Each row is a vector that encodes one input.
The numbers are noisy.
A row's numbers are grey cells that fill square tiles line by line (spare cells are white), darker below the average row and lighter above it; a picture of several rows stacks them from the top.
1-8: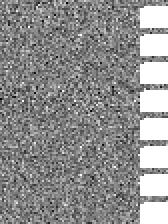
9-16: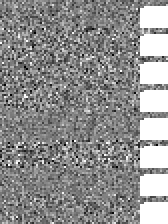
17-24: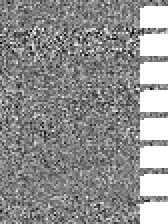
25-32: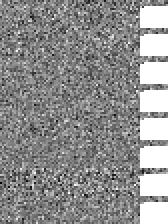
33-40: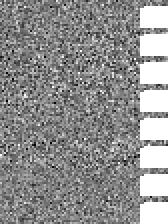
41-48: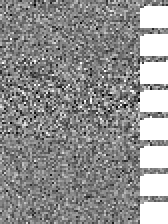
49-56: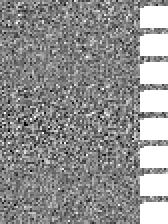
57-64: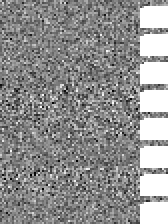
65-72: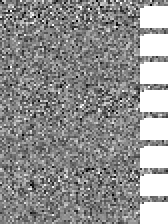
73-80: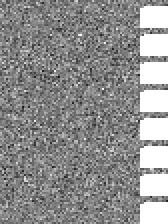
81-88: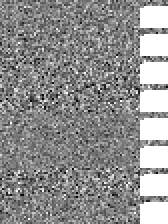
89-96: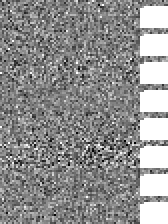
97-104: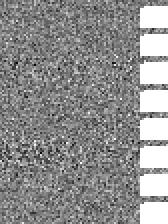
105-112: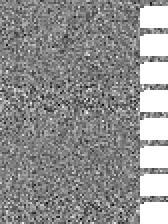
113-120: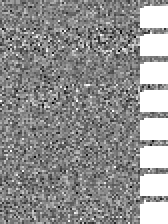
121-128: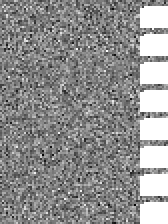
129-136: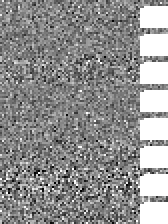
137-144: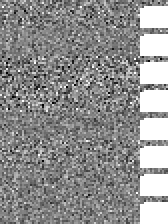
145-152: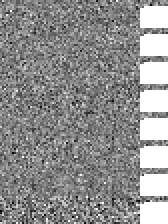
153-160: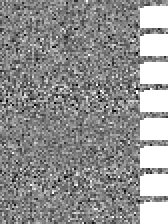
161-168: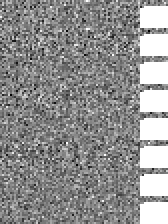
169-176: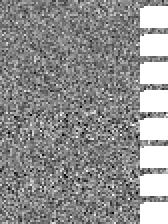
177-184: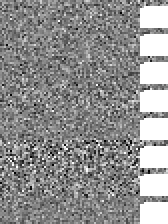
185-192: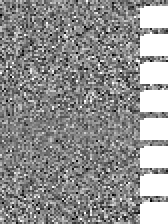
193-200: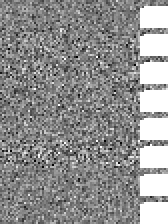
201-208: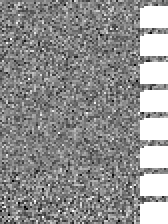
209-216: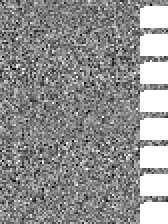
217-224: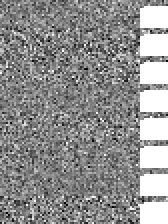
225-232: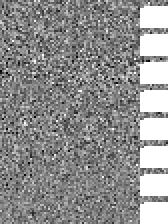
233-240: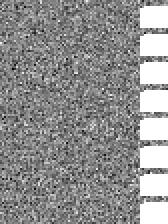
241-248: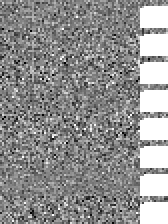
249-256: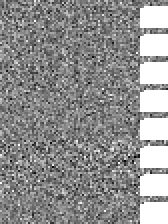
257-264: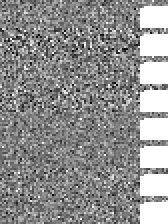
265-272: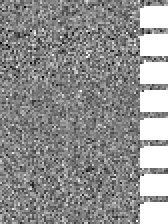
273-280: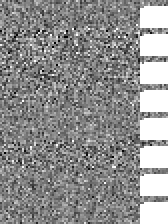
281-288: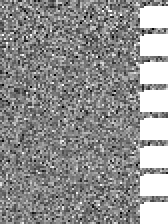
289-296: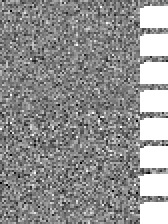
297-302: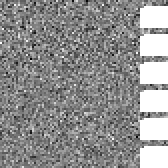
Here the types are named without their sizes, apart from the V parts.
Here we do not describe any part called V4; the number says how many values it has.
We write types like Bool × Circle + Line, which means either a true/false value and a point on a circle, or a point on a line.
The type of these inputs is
Circle × List(V4) + Line × Tree.
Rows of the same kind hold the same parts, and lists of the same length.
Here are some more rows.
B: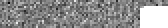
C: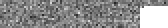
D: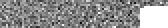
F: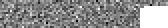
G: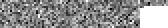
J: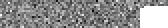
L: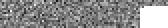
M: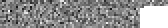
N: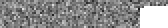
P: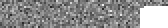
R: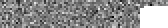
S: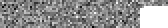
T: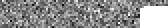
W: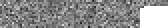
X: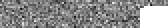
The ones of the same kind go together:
B, P, T
C, F, J, L
D, N, R, W, X
G, M, S

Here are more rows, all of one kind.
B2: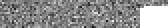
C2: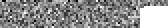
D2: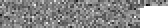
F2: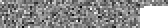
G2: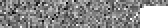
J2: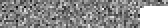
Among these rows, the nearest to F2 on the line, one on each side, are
B2 and D2.
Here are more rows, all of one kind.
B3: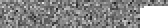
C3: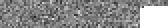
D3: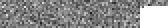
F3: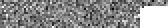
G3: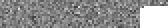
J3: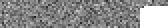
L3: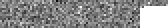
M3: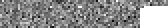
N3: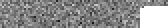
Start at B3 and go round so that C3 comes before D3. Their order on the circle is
B3, C3, F3, N3, D3, J3, L3, M3, G3.
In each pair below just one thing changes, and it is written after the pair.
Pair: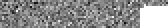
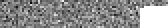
the place on the line
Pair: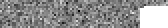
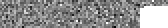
the place on the line
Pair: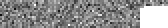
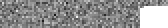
the node of the tree
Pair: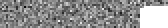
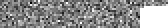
the node of the tree
